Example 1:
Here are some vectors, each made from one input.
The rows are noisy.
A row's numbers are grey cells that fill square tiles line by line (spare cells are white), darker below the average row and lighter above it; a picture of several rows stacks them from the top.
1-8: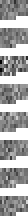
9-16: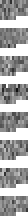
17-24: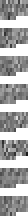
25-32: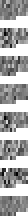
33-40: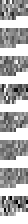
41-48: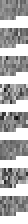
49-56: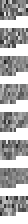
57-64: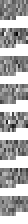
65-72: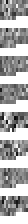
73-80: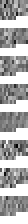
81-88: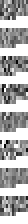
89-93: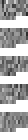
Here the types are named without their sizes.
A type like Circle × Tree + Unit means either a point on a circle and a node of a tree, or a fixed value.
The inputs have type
Line + Tree.
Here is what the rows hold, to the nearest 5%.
About 55% of them hold a point on a line. The rest hold a node of a tree.
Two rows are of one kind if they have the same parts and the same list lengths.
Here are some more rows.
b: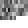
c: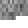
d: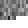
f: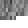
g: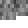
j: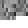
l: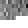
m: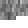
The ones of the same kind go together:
b, d, f, g, m
c, j, l

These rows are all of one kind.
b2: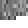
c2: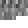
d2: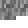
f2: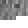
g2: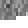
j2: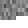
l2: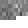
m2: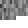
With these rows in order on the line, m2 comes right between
b2 and l2.
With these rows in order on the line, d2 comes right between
g2 and l2.
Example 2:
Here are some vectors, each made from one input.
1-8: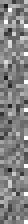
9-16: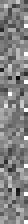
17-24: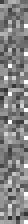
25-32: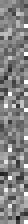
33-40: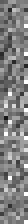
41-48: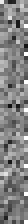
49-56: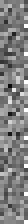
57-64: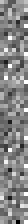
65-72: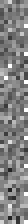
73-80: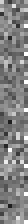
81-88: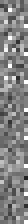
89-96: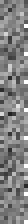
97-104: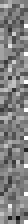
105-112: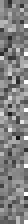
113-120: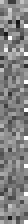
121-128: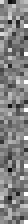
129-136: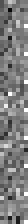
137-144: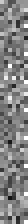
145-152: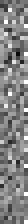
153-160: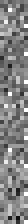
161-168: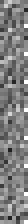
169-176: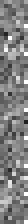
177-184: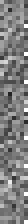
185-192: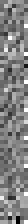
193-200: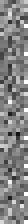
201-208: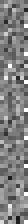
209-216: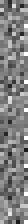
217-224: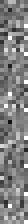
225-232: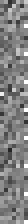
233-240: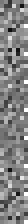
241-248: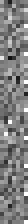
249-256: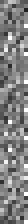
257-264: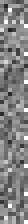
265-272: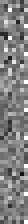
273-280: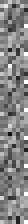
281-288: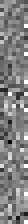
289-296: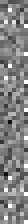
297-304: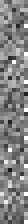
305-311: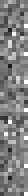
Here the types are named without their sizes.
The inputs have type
Bool × Bool × Bool × Bool × Line × Line.
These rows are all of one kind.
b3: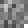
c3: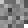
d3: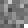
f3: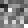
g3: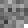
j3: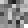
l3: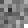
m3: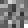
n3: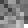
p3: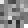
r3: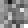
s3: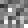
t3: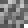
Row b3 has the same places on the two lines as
d3, m3 and t3.
